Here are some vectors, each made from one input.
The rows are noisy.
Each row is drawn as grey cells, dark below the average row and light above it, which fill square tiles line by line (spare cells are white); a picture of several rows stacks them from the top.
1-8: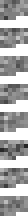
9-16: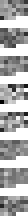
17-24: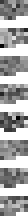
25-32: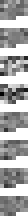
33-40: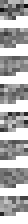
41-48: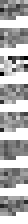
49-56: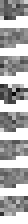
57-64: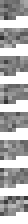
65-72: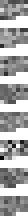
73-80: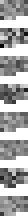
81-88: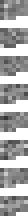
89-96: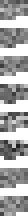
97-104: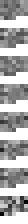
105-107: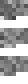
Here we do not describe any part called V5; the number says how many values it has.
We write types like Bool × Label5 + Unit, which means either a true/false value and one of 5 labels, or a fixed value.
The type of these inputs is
List2(Bool × V5).
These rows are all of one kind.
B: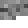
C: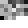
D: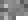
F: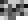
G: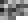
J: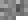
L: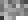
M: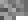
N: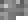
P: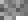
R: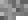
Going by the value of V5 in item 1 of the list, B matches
C, D and M.
